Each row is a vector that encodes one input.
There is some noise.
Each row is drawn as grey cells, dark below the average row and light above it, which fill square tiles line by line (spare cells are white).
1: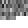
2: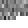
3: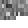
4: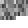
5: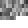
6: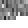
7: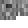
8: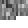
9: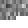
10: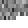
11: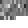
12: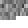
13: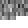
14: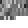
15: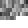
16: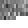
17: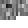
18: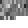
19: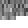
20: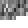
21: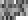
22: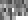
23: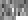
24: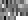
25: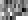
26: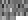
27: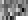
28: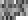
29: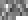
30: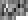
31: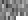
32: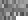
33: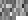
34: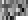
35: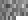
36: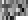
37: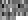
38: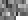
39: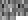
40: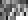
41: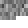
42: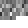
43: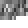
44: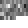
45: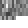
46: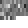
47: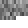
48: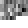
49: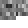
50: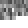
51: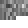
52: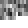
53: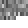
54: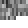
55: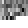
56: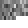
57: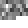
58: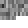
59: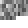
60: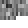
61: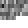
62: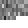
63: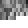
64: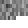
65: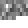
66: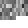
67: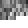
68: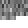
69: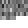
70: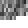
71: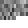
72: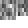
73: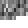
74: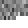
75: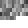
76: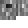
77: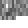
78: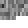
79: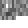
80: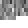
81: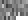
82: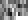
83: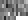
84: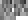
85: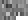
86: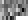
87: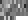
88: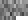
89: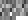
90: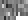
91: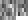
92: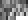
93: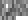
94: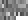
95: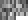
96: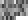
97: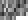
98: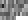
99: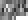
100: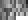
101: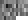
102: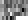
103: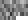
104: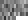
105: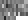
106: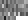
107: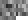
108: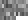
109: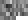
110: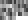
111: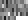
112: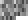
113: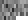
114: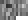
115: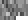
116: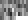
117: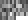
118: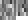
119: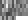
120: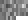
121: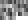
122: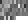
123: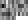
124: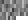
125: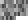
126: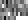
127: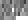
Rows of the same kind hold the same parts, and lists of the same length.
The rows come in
2 kinds.
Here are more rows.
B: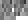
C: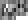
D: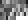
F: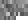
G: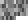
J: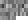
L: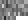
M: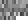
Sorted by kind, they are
B, C, D, G, J
F, L, M

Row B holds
a node of an 11-node tree.
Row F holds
a point on a 7-point line and a node of a 10-node tree.
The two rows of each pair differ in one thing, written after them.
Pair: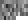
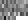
the place on the 7-point line
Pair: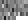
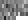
the place on the 7-point line
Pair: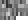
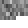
the node of the tree
